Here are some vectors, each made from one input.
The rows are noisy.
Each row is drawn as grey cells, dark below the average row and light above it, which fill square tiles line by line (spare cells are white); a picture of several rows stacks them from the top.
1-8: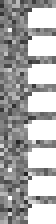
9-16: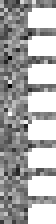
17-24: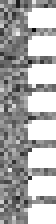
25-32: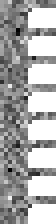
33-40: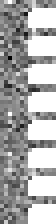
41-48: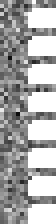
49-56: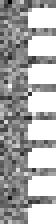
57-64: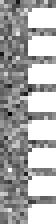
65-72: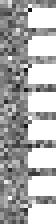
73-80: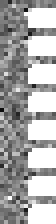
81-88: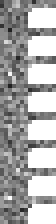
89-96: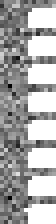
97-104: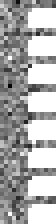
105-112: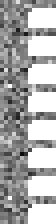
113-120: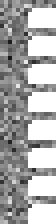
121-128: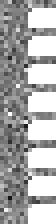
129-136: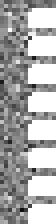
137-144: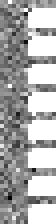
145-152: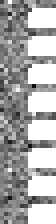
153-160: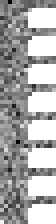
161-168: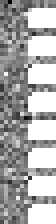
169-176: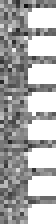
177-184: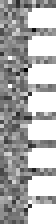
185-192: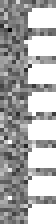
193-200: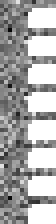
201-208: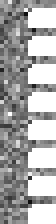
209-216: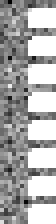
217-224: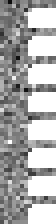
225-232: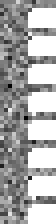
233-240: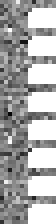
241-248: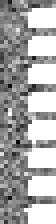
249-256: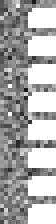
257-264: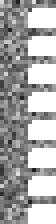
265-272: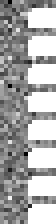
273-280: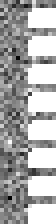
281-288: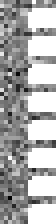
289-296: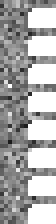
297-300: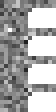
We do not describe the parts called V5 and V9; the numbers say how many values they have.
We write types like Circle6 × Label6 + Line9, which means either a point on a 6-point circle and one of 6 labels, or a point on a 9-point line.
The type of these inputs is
(Bool × V9 + Line11) × (Tree10 + V5).
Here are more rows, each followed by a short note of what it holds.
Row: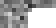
a point on an 11-point line and a node of a 10-node tree
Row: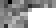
a point on an 11-point line and a node of a 10-node tree
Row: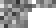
a node of a 10-node tree, a true/false value and a value of V9
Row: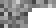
a point on an 11-point line and a value of V5
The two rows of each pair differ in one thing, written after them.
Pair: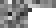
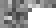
the value of V5
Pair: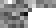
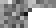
the true/false value
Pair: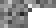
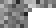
the value of V5
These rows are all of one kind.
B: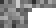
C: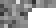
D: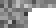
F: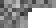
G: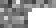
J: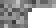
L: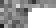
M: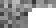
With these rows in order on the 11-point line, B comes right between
F and L.
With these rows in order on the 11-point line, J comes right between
D and F.
